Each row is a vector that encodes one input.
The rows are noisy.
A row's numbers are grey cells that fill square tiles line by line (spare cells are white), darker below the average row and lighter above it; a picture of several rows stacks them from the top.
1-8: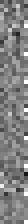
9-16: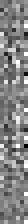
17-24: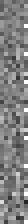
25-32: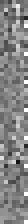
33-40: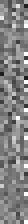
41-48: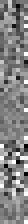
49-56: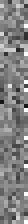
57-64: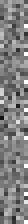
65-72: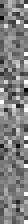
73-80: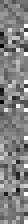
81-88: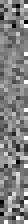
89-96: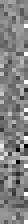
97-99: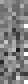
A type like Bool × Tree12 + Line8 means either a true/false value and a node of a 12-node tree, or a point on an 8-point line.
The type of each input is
Bool × Bool × Bool × Bool.
